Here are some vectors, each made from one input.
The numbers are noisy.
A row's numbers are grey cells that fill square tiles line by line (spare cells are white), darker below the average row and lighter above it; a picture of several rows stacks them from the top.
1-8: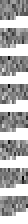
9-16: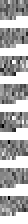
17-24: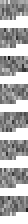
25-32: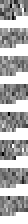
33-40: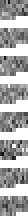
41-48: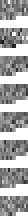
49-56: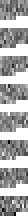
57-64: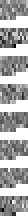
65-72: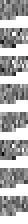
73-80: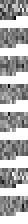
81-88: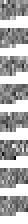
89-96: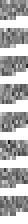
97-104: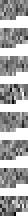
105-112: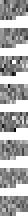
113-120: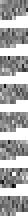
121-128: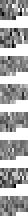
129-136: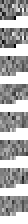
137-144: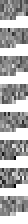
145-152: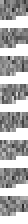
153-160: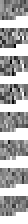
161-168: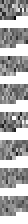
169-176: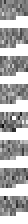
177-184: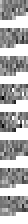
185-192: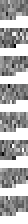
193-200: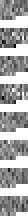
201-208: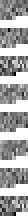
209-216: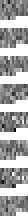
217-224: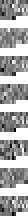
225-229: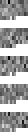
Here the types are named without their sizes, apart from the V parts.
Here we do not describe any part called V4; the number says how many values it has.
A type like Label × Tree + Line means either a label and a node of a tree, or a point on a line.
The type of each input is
(Bool × Bool × Bool × Bool + Unit) × Label × V4 + List(Line).
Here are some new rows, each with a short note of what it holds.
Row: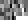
the empty list
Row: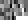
the empty list
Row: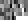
the empty list
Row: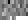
a label, four true/false values and a value of V4
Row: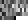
a list of one item
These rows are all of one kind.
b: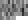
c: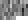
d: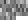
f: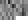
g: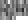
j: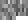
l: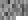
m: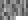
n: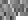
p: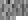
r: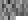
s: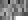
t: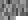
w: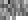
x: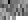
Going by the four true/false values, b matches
c, l, m and p.
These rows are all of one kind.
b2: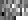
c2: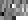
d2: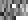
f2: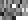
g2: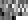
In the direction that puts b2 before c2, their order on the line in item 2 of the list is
b2, f2, g2, c2, d2.
